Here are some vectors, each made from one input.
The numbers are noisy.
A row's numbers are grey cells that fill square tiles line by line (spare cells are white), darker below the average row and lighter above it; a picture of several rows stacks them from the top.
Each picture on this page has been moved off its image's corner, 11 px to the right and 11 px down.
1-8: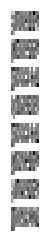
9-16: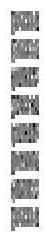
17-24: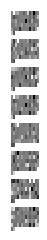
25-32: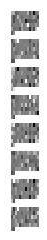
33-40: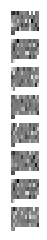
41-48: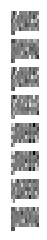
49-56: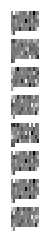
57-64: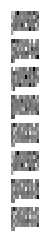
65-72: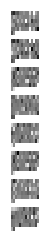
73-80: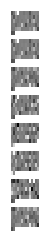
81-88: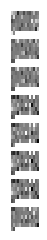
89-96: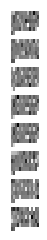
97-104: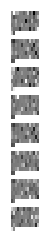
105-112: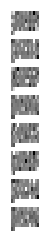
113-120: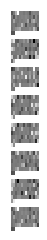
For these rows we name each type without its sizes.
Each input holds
a point on a line and a true/false value.
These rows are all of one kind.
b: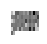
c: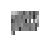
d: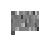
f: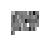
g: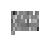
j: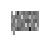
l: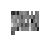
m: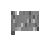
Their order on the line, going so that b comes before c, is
f, b, j, c, g, m, d, l.
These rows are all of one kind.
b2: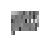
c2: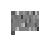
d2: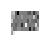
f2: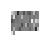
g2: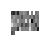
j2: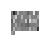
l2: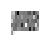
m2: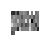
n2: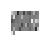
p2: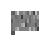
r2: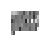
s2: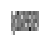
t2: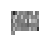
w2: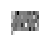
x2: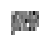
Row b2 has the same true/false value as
c2, p2, r2 and x2.
